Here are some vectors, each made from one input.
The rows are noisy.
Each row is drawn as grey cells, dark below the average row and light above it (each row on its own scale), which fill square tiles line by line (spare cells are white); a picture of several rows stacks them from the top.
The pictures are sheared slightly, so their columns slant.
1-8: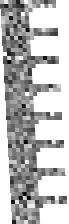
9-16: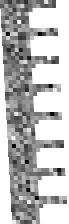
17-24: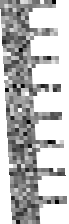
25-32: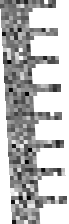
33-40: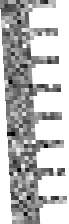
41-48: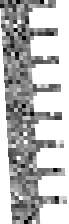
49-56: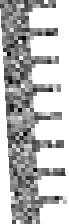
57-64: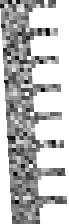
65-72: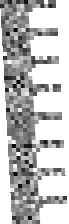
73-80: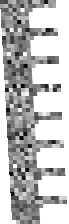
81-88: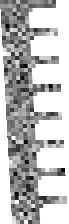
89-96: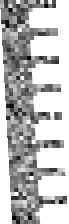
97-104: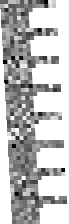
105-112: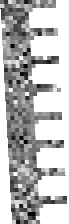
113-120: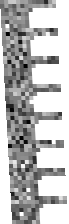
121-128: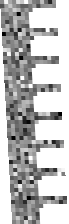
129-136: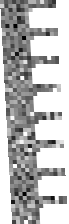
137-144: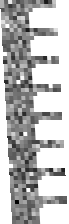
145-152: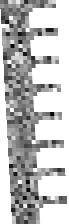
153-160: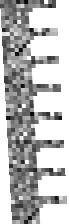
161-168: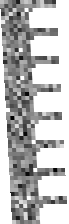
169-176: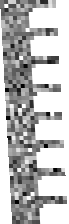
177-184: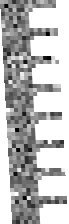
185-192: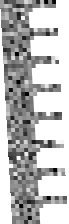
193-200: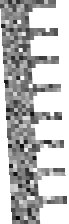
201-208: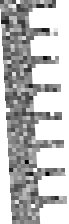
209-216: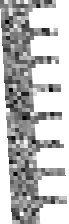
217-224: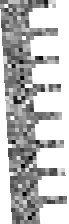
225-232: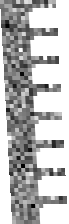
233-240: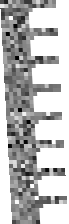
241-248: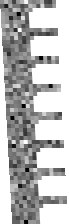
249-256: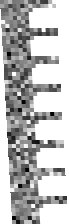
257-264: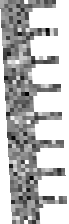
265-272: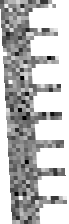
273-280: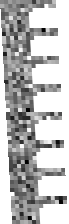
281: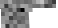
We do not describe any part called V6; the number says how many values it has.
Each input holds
a list of up to three items, each a true/false value and a value of V6.
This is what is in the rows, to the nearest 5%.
All of them are lists of up to three items, each a true/false value and a value of V6: a few are empty, 20% hold one, 25% two and 50% three.
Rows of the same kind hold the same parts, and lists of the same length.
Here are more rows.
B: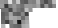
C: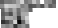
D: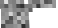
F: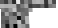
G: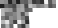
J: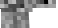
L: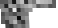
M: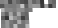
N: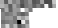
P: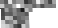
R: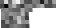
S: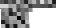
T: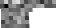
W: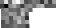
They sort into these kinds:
B, J, N, P
C, D, F, L, S
G, M
R, T, W

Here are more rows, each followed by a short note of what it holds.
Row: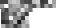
a list of two items
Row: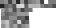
a list of one item
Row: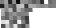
a list of one item
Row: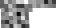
a list of three items
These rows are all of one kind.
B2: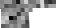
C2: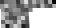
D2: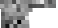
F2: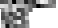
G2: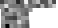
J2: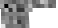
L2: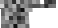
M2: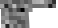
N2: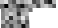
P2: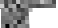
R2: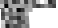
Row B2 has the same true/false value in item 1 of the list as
C2, G2 and N2.
